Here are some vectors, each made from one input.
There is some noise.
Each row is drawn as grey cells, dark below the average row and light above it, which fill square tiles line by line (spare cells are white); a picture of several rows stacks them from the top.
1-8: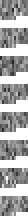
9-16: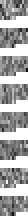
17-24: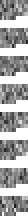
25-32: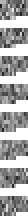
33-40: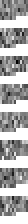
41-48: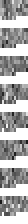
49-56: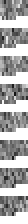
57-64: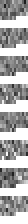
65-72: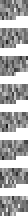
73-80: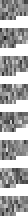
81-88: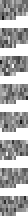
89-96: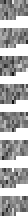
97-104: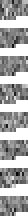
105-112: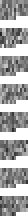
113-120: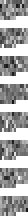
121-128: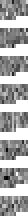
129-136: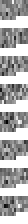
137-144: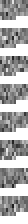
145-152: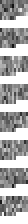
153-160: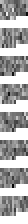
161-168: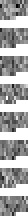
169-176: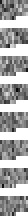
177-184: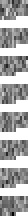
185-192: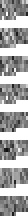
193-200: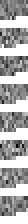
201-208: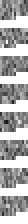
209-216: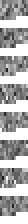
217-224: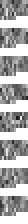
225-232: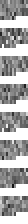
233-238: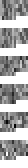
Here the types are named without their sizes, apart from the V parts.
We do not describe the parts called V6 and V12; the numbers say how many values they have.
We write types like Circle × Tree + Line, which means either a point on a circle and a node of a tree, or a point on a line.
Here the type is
(Bool × Bool × Bool + V6) × (Tree + V12).
